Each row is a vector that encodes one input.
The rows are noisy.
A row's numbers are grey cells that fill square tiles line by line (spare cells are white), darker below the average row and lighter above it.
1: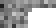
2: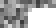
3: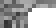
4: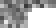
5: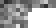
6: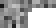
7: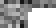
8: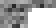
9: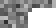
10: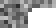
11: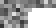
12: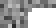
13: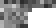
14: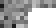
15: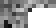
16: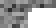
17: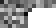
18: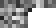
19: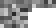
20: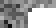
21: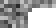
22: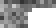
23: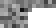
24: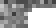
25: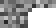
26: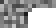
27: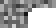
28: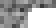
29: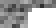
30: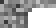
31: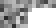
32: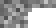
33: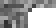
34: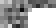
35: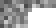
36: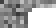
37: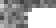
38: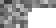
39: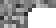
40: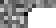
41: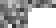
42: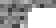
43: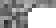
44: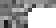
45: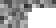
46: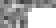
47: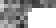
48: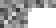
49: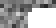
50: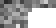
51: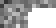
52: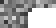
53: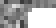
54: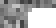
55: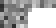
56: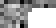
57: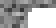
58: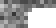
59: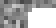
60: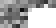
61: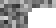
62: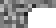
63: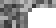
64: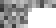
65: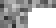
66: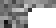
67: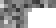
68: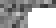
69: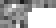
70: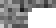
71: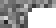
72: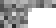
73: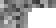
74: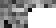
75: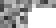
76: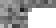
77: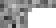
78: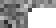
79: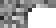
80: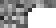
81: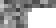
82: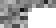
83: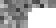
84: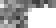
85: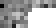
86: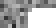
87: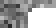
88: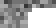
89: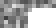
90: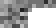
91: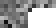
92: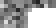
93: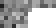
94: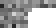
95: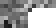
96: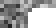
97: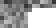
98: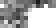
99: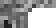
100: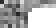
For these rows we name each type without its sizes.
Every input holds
either a point on a line, or three true/false values.
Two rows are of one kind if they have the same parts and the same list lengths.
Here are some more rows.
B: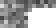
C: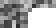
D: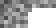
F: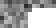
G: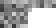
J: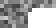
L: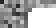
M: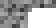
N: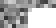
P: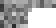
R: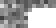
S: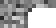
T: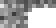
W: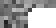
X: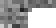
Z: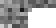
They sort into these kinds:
B, D, F, G, M, N, P, R, T, X, Z
C, J, L, S, W

